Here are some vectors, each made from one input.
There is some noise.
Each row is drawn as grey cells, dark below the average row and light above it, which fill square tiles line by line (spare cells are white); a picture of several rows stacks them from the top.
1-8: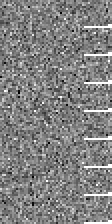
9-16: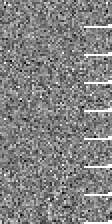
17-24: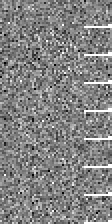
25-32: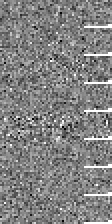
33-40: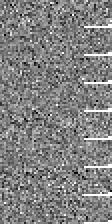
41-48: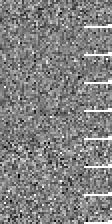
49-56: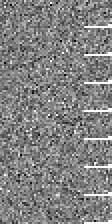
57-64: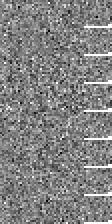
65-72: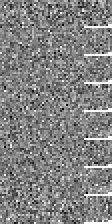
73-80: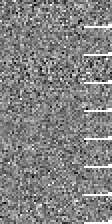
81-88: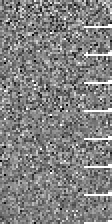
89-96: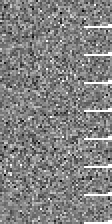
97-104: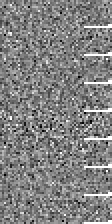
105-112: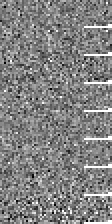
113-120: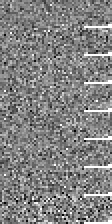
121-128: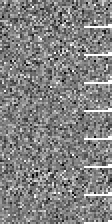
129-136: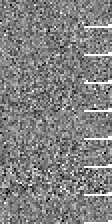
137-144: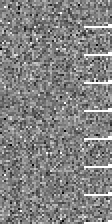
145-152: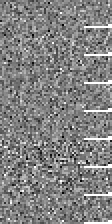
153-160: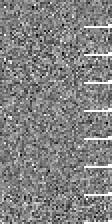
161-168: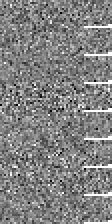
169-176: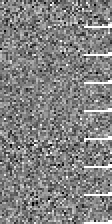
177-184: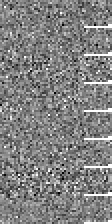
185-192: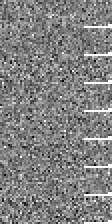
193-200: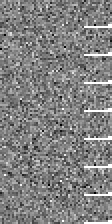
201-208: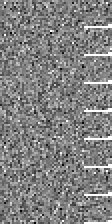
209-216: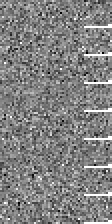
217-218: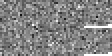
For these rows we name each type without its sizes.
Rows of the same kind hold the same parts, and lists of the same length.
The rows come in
2 kinds.
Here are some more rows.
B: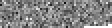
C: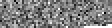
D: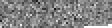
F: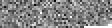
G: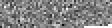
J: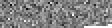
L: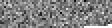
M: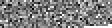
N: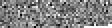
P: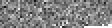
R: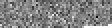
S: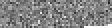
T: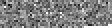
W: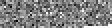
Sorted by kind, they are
B, C, D, F, L, N, P, R, S
G, J, M, T, W

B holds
a label and three true/false values.
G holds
a label and a node of a tree.
